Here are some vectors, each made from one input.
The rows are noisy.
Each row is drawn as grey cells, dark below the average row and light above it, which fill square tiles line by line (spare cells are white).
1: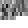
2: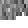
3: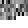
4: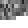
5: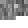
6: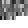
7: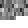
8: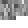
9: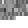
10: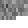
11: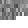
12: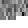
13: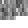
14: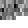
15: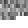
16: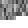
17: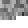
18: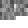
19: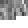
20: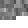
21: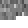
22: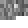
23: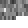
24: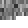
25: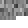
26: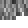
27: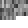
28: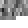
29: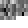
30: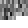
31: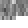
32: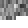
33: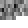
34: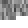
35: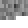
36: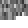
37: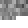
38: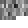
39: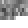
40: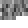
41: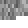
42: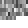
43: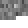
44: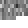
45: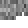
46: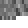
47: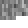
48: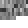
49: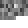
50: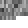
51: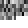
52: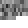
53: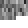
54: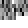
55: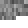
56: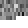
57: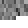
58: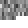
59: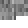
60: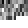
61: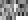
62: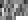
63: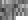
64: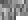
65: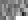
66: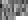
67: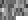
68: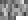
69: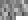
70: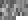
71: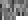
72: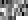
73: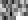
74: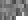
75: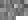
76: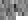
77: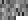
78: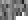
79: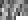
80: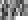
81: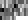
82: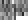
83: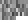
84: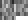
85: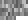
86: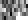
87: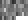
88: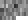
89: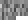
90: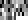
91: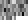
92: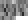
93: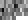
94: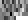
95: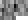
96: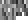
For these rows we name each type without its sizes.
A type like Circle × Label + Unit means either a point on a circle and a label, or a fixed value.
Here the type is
List(Bool × Line).
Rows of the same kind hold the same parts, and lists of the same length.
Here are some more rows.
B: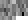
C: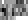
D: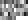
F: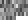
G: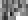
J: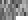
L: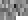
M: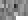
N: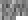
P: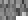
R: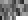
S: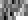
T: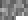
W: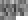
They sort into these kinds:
B, C, D, J, L, M, N, W
F, P, R, T
G, S

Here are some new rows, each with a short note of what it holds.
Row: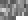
a list of one item
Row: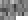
a list of two items
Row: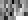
the empty list
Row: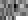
a list of two items
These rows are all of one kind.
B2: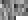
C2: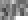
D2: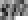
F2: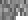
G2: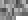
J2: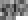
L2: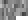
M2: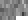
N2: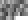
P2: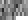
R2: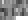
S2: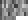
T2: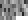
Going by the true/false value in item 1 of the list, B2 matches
F2 and S2.
